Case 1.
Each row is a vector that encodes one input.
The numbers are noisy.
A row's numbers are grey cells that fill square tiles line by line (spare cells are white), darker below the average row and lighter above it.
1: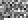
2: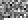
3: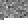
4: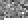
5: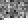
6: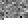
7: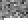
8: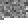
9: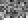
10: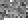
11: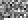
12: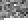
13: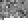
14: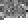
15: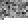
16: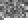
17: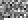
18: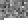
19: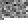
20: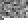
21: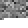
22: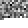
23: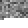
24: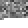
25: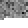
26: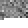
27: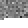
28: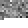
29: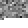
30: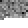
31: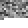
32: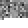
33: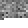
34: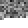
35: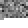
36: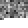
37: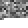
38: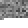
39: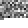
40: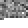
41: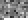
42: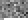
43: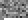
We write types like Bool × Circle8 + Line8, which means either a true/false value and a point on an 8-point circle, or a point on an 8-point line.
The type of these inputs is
List2(Line3 × Line3).
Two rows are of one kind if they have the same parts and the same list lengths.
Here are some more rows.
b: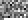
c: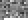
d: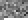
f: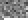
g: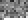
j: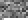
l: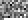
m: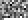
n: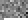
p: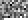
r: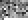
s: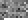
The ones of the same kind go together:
b, l, m, p
c, d, j, n, s
f, g, r

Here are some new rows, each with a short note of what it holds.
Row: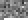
a list of two items
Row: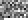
the empty list
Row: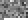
a list of two items
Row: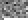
a list of one item
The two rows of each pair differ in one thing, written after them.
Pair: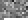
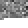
the place on one of the two 3-point lines in item 2 of the list
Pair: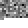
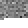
the place on one of the two 3-point lines in item 2 of the list
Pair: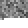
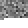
the place on one of the two 3-point lines in item 1 of the list
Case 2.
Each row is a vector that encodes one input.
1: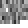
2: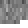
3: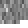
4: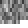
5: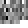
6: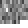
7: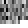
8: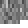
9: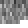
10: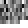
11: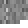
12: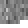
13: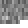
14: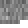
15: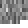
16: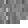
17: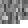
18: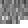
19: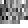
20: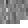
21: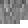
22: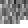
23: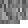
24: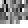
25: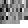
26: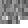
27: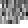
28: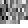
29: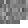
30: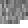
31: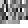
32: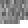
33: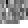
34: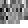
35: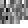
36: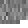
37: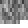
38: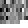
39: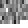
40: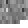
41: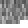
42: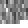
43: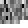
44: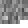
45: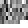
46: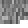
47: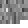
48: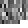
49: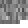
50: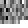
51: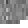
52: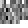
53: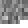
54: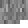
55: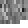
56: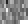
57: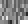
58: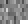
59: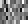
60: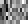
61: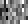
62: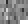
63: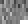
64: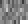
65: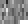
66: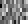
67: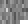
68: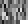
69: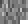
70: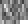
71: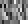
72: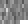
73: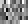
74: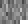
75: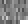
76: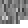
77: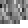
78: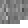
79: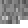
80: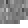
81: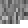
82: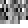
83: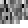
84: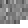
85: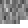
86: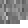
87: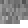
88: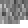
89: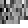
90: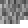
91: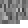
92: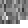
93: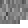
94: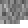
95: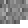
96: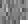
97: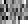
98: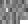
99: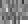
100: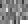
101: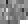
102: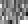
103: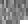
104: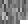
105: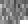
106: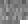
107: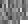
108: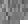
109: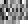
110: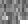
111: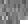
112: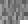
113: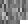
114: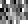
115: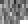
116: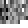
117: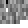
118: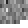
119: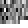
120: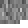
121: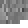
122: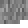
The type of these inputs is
Bool × Bool × Bool × Bool + Tree13.
